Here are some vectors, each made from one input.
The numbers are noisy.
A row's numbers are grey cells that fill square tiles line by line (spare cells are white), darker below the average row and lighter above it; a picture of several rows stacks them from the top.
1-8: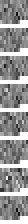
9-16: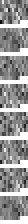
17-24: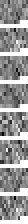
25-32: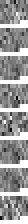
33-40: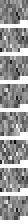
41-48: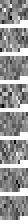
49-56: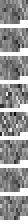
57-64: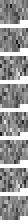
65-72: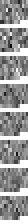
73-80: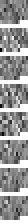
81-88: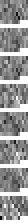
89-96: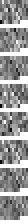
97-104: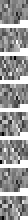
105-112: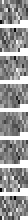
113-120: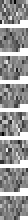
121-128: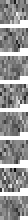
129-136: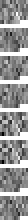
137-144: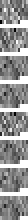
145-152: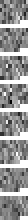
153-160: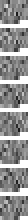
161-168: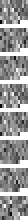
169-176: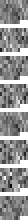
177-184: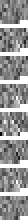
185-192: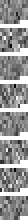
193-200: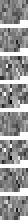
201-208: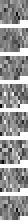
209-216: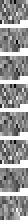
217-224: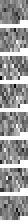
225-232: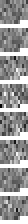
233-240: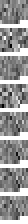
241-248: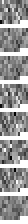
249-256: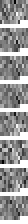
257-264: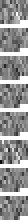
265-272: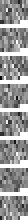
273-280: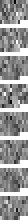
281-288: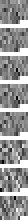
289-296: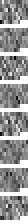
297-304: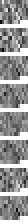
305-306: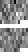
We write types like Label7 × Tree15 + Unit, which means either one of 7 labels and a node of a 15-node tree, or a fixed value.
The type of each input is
Bool × Bool × Bool × Line8 + Line11.
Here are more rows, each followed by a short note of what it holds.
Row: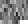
a point on an 8-point line and three true/false values
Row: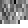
a point on an 11-point line
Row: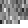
a point on an 11-point line
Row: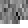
a point on an 8-point line and three true/false values
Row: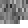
a point on an 8-point line and three true/false values
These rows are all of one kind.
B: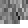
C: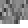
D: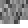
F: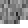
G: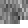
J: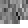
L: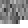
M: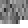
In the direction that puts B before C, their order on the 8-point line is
F, G, B, J, D, C, M, L.
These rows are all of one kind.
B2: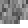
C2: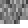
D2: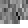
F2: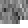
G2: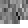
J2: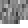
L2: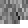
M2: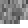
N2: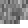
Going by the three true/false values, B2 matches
J2, M2 and N2.
